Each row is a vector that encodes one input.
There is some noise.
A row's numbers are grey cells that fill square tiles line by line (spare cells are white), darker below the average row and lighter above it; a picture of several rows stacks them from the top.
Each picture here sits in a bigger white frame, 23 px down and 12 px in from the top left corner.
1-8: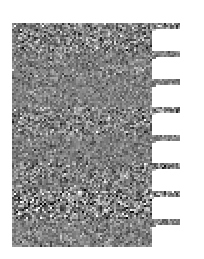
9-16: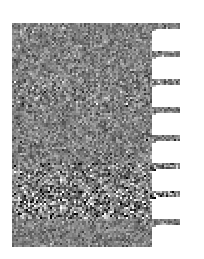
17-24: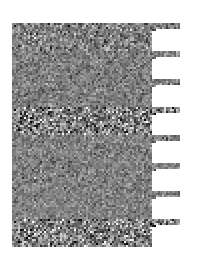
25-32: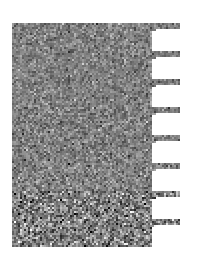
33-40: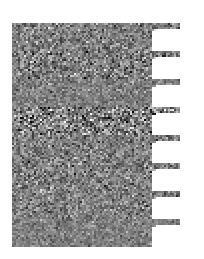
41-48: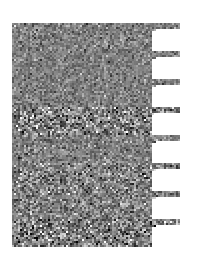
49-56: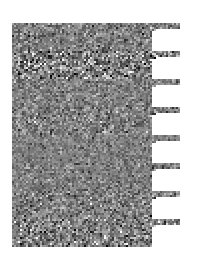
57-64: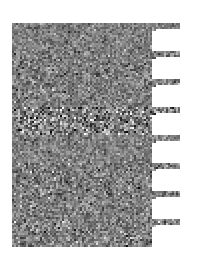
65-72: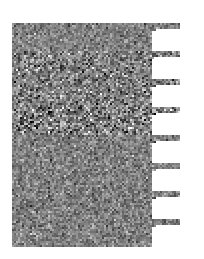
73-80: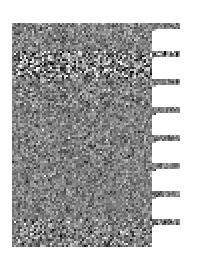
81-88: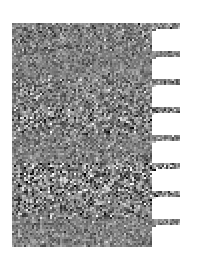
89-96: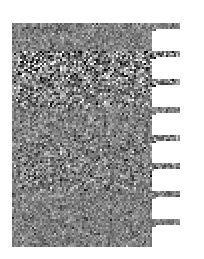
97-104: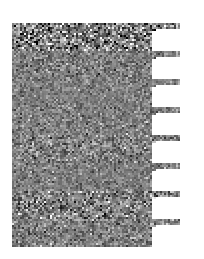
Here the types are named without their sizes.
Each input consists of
a label, together with either a label, or three true/false values.
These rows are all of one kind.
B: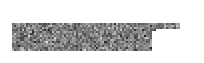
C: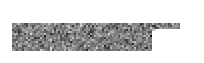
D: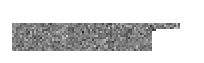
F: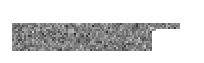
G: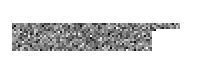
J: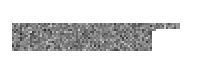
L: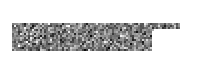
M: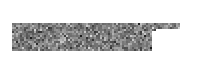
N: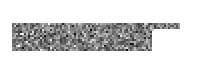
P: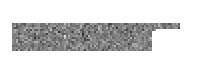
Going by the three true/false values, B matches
C and J.
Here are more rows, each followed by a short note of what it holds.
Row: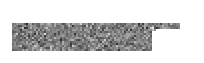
a label and three true/false values
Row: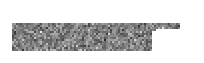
two labels
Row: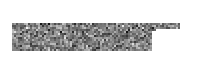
a label and three true/false values
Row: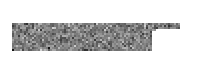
a label and three true/false values
